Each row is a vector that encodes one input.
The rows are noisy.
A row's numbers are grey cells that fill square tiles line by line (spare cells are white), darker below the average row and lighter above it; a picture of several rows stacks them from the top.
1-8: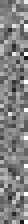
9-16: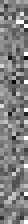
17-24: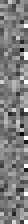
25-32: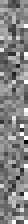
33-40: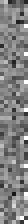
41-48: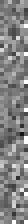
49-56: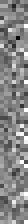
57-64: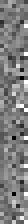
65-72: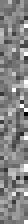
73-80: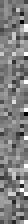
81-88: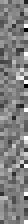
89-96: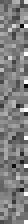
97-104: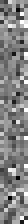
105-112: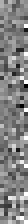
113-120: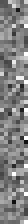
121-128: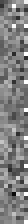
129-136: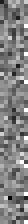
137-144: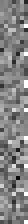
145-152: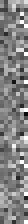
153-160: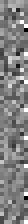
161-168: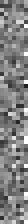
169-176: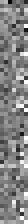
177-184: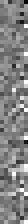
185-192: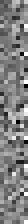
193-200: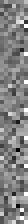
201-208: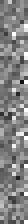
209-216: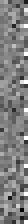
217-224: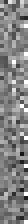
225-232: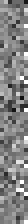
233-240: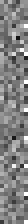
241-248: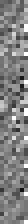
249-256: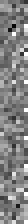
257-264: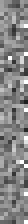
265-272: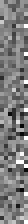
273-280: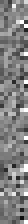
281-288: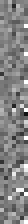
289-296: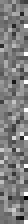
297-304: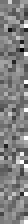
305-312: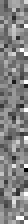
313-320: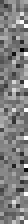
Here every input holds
a node of a 9-node tree, together with either a node of a 9-node tree, or three true/false values.
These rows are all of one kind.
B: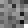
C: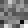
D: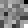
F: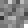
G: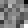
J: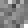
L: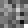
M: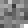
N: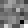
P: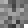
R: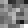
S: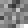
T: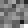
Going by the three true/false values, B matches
C, L, N and T.
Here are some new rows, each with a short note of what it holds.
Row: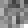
a node of a 9-node tree and three true/false values
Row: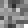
a node of a 9-node tree and three true/false values
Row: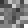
a node of each of two 9-node trees
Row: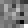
a node of a 9-node tree and three true/false values
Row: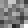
a node of a 9-node tree and three true/false values
